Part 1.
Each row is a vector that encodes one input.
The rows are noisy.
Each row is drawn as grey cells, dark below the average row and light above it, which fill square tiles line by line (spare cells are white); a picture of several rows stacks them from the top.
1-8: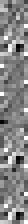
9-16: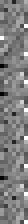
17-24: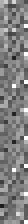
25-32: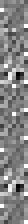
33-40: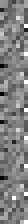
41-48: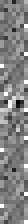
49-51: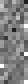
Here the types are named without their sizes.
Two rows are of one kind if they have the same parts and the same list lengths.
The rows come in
2 kinds.
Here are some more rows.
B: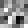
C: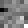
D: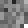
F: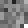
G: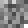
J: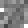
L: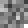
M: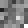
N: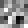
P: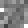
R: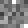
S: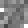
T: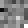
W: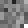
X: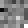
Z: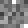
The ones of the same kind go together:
B, N
C, D, F, G, J, L, M, P, R, S, T, W, X, Z

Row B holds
a fixed value.
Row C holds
a label and a true/false value.
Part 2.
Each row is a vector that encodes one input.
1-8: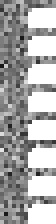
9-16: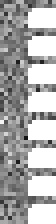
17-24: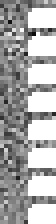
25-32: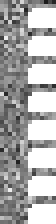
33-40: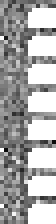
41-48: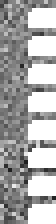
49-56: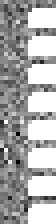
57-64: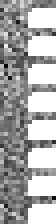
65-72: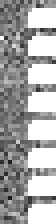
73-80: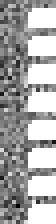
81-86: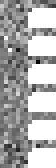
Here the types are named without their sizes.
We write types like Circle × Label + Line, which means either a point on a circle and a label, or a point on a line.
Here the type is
(Bool × Bool × Bool × Bool + Unit) × Line.
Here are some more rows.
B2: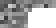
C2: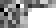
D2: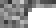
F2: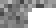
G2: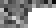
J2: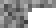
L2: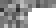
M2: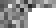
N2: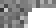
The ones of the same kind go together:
B2, C2, F2, J2, L2, M2, N2
D2, G2

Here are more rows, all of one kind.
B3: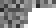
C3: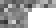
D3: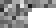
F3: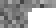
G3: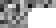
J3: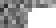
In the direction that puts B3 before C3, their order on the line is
B3, J3, F3, D3, G3, C3.
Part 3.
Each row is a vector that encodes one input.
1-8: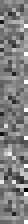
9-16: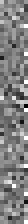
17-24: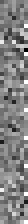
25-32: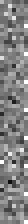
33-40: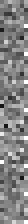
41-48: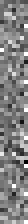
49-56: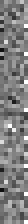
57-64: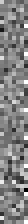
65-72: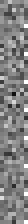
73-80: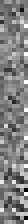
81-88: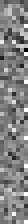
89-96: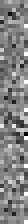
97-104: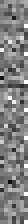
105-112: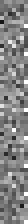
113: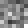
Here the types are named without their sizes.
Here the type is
List(Line × Line).
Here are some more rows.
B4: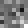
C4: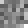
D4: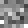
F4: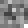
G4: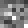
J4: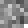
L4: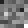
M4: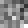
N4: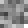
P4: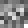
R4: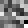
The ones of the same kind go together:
B4, F4, L4
C4, D4, G4, J4, M4, N4, P4
R4

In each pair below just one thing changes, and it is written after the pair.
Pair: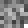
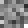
the place on one of the two lines in item 1 of the list
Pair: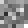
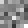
the place on one of the two lines in item 1 of the list
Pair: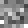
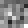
the place on one of the two lines in item 1 of the list
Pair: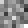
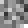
the place on one of the two lines in item 2 of the list
